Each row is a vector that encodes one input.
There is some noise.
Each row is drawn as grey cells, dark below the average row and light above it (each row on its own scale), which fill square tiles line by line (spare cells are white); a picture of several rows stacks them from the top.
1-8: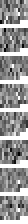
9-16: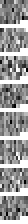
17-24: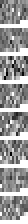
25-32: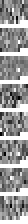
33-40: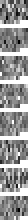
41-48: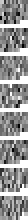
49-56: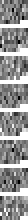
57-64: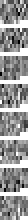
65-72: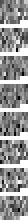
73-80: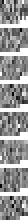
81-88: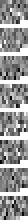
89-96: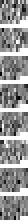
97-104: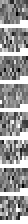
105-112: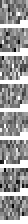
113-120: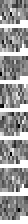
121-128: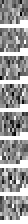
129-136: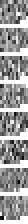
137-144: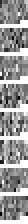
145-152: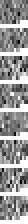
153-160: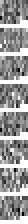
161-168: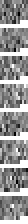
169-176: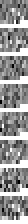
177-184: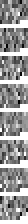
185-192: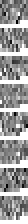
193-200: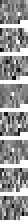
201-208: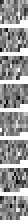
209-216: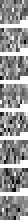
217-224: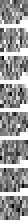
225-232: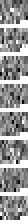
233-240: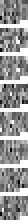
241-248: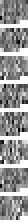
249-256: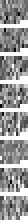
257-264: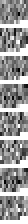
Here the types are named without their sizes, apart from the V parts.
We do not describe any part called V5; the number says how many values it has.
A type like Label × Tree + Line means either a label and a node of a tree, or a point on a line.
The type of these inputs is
((Bool × Bool × Bool + Unit) × V5 + Line) × Line.
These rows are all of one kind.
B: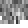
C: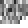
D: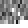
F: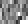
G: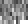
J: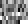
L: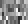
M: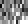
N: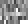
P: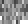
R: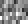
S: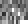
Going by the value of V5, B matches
G, N, P and R.
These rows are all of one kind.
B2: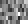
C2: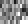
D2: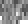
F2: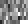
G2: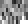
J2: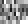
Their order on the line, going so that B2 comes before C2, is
F2, B2, J2, C2, D2, G2.
